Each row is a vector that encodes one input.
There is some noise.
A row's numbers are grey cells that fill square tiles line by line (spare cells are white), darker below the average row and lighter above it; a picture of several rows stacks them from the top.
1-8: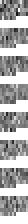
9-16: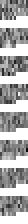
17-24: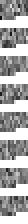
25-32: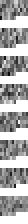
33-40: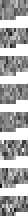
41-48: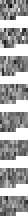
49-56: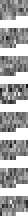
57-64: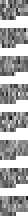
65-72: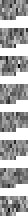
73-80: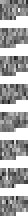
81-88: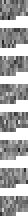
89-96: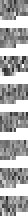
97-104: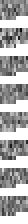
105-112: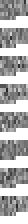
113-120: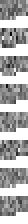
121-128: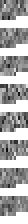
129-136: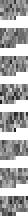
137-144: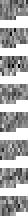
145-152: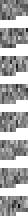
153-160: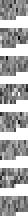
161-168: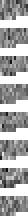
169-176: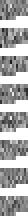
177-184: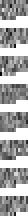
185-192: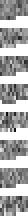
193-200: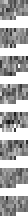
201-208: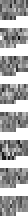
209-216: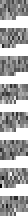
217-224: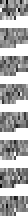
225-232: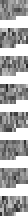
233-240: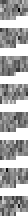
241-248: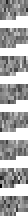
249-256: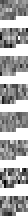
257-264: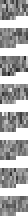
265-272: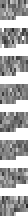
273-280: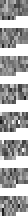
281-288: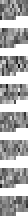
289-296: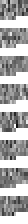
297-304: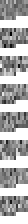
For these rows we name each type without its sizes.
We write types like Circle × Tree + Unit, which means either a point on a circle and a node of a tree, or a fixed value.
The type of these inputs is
List(Circle).
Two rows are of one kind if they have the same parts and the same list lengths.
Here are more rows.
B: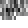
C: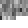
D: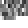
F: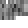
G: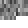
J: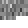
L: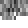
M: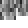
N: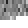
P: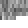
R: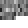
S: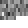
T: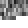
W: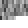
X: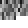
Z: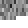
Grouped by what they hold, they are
B, G, L, T, Z
C, F, J, M, P, R, S, W
D
N, X

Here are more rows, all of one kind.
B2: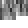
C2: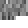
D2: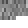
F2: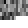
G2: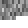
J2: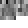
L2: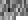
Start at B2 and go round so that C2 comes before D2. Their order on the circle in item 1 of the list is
B2, F2, C2, L2, D2, G2, J2.
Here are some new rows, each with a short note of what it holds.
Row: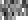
the empty list
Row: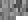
a list of two items
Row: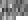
a list of two items
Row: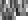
a list of one item
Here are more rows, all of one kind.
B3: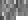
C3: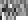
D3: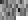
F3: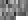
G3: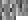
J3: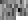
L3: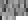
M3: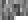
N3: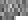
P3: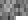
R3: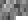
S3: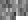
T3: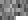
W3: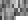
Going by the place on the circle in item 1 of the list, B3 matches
G3, P3, R3 and T3.
